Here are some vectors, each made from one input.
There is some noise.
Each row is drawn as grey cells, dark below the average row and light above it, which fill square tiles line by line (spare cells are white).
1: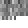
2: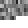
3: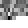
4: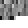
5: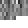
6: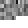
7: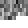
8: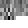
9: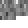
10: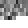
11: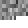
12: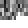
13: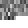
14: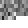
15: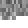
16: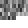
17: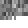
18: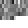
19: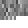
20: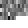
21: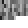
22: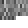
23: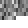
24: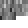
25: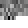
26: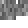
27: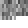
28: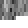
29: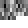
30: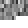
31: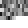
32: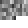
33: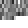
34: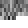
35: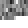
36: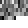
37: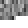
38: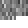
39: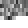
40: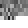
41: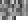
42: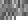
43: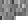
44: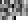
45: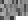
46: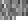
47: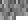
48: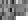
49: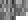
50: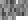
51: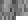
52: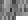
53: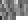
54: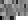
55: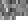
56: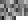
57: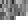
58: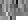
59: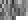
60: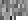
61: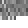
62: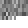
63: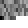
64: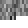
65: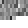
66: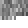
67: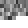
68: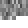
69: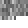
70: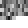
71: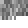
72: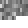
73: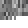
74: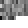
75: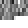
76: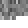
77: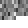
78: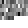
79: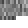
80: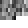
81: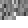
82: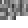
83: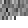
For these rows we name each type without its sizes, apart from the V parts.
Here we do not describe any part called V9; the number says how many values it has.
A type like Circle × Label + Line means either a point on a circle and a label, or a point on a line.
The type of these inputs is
List(Line) × V9.
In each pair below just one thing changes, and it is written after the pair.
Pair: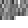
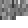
the place on the line in item 2 of the list
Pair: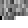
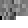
the place on the line in item 2 of the list
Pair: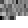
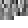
the place on the line in item 1 of the list
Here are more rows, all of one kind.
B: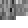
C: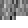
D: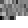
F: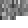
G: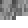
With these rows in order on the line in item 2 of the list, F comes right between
C and D.
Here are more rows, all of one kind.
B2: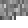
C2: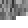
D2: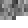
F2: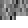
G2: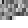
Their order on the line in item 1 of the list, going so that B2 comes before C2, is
F2, B2, G2, C2, D2.
